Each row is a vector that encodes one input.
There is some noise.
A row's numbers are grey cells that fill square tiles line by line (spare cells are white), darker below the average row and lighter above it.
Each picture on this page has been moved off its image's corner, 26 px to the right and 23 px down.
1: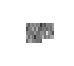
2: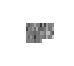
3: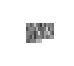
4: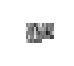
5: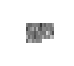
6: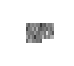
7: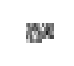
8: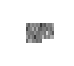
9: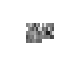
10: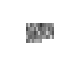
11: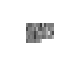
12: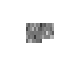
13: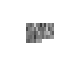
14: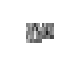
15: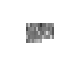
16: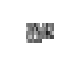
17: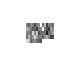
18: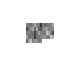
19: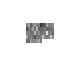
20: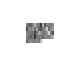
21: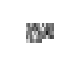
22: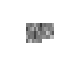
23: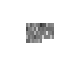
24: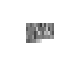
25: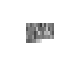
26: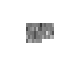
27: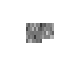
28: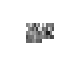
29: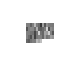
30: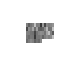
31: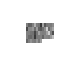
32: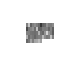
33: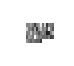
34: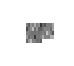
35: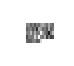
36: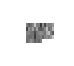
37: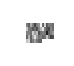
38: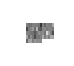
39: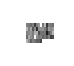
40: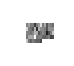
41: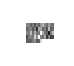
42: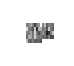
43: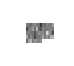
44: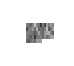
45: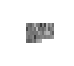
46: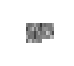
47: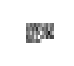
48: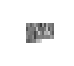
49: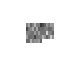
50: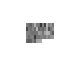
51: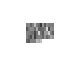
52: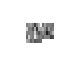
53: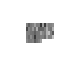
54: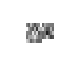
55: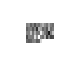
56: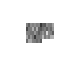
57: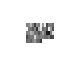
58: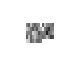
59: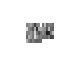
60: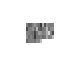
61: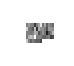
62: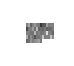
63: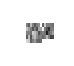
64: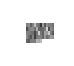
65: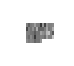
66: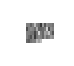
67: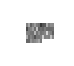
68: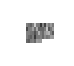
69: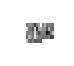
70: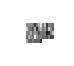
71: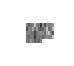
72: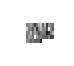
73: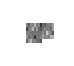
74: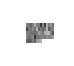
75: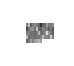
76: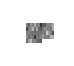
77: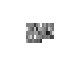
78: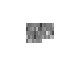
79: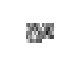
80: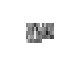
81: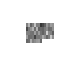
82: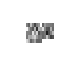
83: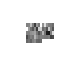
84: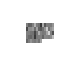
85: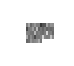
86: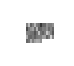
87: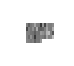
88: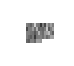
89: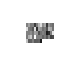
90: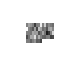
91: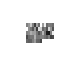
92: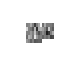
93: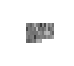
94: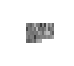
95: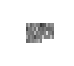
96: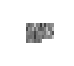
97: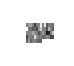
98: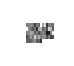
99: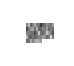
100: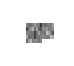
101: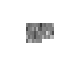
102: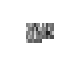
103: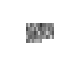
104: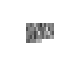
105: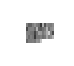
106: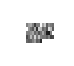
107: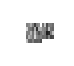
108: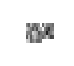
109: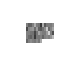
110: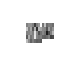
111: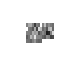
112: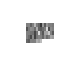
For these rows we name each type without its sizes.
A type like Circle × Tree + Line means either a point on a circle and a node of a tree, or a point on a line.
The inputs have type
Bool × Bool × Bool × Bool + List(Line).
